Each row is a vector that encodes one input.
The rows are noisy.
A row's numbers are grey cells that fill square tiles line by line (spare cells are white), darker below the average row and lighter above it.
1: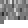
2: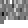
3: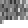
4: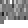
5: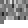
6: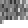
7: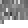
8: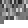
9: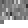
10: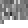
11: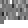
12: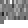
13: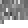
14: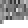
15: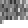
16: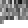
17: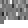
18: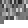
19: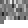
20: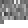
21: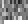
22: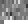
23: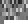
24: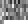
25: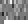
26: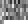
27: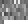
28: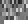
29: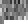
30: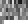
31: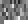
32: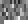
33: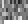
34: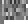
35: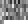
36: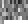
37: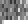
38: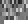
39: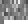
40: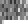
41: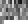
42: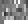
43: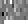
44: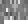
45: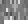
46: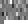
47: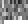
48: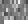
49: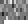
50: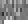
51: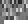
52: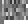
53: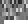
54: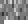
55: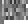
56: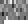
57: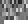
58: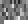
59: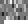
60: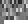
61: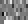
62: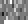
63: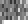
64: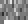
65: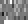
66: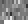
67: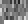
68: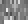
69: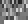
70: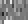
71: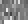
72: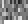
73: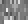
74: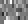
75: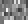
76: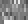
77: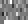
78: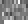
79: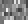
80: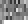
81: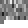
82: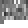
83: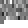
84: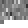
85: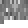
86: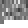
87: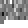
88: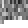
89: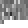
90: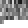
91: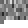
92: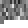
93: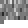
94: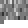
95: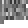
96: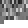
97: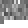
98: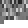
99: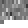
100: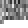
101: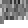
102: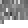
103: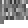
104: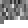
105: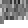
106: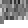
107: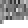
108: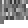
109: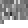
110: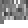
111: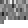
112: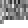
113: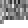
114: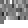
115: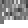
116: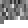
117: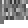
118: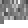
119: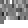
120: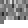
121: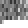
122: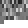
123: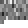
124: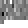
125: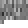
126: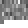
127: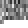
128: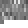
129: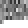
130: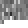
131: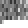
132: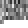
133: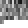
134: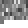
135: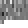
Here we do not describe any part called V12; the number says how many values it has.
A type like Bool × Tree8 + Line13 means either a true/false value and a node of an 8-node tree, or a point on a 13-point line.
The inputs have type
Bool × V12 + Label9.
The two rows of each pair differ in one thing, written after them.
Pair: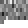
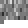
the value of V12
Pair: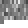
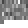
the value of V12
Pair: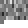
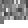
the true/false value
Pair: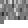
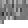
the value of V12
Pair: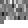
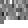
the value of V12
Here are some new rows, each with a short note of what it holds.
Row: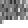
one of 9 labels
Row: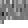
a true/false value and a value of V12
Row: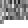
one of 9 labels
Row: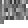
one of 9 labels
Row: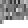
one of 9 labels
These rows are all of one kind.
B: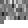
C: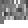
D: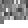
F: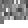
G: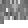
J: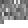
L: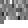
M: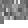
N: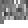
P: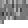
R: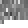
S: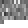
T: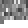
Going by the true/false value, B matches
L and P.
